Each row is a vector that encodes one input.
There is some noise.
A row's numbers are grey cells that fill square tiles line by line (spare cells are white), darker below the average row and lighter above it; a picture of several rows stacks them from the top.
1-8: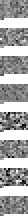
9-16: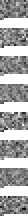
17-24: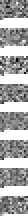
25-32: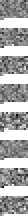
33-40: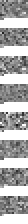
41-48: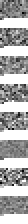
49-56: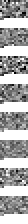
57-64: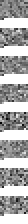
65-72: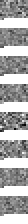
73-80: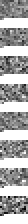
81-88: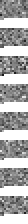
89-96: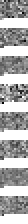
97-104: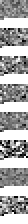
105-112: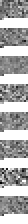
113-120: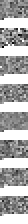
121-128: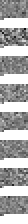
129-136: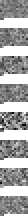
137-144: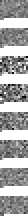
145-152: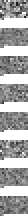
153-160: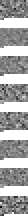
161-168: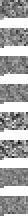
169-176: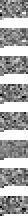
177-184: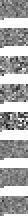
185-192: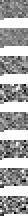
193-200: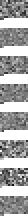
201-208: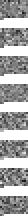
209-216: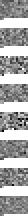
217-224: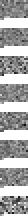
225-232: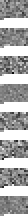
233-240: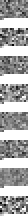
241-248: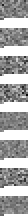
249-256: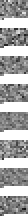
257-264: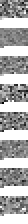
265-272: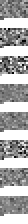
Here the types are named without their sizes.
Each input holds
a node of each of two trees.
